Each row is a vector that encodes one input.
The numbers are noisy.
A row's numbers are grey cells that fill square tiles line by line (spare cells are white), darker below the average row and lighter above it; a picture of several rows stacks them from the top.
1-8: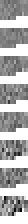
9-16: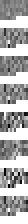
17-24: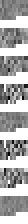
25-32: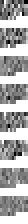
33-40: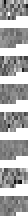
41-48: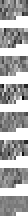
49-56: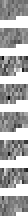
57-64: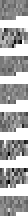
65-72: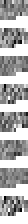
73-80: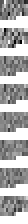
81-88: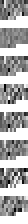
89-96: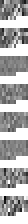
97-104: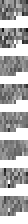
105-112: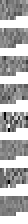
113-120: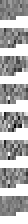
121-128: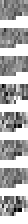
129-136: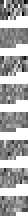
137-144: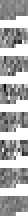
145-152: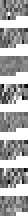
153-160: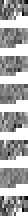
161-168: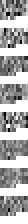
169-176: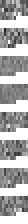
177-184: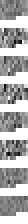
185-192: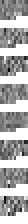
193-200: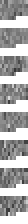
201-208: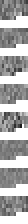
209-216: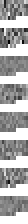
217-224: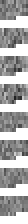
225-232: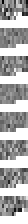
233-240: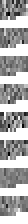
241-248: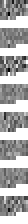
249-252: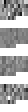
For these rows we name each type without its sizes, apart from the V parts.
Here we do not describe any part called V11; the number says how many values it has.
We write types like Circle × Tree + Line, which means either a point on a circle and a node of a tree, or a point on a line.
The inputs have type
(Bool × Bool × Bool × Bool + V11) × Line + Label.
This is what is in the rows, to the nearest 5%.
About 10% of them hold a label. The rest hold a point on a line, together with either four true/false values, or a value of V11.
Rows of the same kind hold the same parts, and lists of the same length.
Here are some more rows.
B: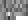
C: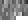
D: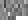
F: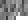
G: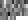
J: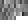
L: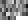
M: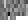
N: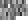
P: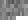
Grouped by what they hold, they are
B, C, D, G, P
F, N
J, L, M

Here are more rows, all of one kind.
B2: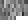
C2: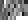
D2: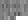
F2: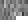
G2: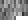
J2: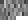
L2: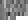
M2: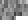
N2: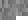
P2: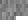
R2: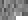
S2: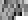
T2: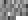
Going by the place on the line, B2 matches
D2 and L2.
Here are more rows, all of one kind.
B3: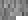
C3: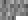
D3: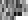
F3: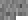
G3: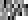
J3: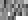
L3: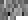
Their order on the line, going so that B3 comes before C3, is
D3, G3, B3, J3, C3, F3, L3.
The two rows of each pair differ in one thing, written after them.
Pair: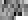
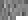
the place on the line
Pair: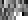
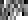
the value of V11
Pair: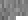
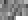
the value of V11
